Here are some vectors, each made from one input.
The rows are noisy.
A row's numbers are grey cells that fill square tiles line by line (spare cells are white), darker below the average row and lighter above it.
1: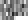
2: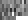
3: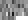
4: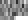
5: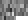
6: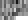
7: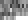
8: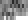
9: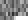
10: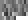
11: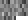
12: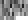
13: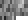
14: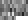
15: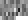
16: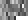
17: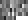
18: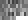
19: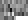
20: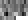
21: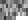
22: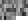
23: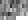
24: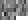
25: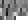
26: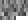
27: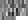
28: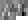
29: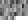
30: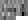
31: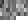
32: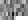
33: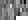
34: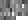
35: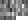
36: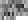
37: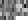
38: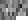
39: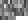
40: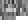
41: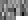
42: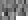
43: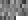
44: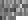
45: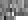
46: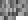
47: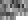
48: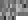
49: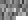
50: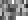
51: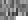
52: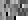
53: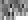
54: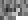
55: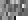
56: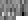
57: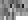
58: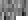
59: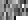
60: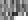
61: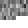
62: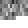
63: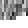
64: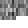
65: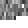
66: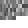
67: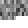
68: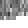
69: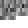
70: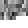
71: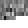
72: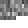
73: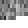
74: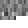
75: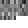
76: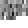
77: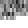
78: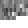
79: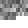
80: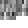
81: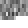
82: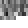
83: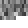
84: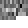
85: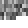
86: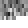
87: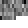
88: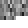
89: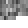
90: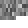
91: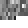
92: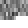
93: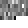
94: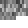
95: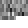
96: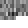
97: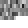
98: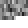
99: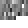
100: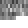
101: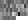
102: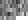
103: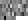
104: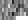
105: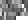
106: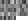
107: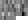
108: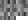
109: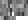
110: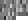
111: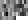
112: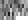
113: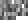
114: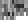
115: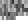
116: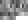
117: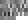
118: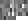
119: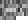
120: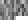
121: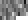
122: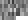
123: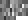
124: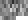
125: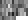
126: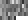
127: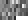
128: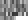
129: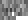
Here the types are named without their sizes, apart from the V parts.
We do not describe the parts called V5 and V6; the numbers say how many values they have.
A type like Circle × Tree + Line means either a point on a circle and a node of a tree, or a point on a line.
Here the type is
(Bool × V6 + V5) × Tree.
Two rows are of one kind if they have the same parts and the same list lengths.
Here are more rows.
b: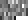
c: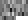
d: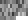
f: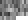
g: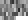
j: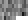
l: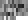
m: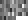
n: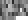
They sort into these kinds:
b, c, j, m
d, f, g, l, n

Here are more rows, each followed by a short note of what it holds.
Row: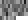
a node of a tree and a value of V5
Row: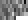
a node of a tree and a value of V5
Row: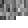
a node of a tree and a value of V5
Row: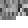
a node of a tree, a true/false value and a value of V6
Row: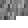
a node of a tree and a value of V5
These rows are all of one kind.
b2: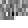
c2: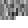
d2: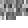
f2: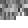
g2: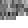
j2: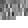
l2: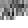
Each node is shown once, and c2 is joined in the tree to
b2.
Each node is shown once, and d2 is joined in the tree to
f2.
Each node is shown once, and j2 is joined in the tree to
b2, f2 and g2.
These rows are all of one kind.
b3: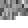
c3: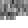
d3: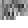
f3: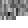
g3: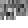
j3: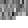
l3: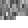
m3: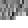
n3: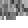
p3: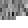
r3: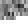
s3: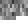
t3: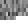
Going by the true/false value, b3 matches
l3 and s3.
